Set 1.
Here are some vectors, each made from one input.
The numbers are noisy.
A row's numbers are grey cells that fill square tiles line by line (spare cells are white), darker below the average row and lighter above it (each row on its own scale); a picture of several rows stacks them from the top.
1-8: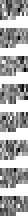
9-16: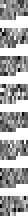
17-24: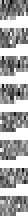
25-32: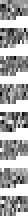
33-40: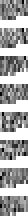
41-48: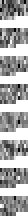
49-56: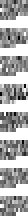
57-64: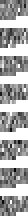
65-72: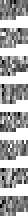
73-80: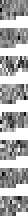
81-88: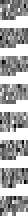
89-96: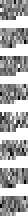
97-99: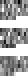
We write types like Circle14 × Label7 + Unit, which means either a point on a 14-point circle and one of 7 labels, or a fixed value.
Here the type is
Bool × Bool × Bool × Bool × Circle13.
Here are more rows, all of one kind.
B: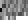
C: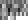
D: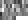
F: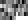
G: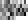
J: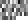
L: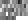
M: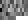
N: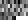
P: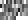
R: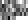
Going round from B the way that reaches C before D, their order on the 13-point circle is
B, R, G, C, P, D, N, L, J, F, M.
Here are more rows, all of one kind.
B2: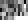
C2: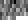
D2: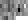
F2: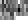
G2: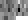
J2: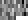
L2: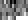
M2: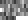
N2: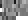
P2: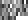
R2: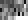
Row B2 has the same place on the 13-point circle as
D2, F2, G2 and R2.
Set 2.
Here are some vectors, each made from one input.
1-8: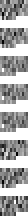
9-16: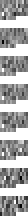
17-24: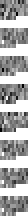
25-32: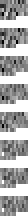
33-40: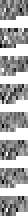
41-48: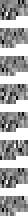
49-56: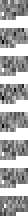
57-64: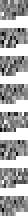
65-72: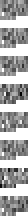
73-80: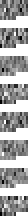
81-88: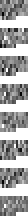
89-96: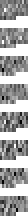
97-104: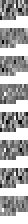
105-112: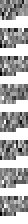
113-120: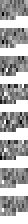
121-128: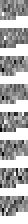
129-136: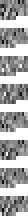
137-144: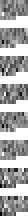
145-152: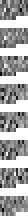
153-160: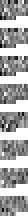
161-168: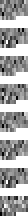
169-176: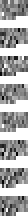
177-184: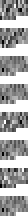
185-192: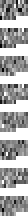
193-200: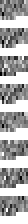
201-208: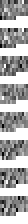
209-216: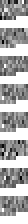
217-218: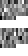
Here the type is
Bool × Bool × Bool + Line6.
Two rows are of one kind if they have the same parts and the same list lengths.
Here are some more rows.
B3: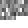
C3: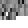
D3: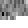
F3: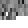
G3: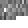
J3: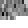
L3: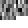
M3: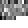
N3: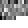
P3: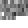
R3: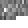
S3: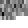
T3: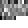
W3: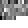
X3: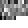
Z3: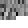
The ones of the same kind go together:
B3, G3, L3, M3, N3, P3, R3, T3, W3, X3
C3, D3, F3, J3, S3, Z3

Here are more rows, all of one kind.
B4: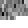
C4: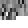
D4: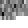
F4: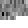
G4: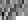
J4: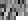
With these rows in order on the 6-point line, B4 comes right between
D4 and F4.
